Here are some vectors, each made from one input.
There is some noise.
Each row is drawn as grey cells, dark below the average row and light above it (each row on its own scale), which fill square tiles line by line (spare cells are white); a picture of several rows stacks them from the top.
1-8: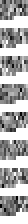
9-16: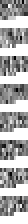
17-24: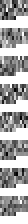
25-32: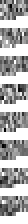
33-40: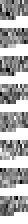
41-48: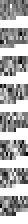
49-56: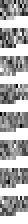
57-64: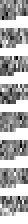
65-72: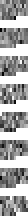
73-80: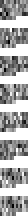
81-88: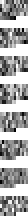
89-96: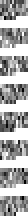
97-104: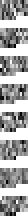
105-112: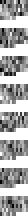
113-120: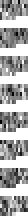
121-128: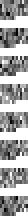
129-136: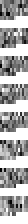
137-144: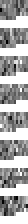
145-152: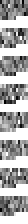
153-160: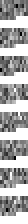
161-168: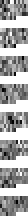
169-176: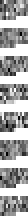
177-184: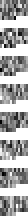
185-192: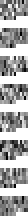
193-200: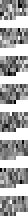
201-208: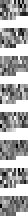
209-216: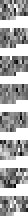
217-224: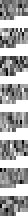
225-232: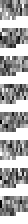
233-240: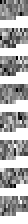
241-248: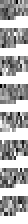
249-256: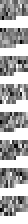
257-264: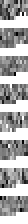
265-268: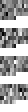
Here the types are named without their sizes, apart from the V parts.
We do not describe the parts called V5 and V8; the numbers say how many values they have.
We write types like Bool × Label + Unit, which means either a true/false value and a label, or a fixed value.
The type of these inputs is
(Bool × Circle + V5) × V8 + Line.
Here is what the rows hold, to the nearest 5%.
About 20% of them hold a point on a line. The rest hold a value of V8, together with either a point on a circle and a true/false value, or a value of V5.
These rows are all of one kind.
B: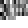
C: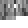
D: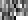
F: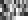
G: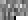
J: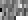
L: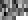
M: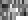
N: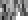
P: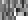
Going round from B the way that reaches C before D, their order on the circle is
B, F, G, C, J, M, P, N, D, L.
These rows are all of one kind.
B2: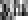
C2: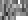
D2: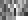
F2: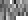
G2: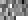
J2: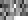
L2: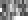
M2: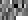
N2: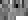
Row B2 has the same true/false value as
L2, M2 and N2.
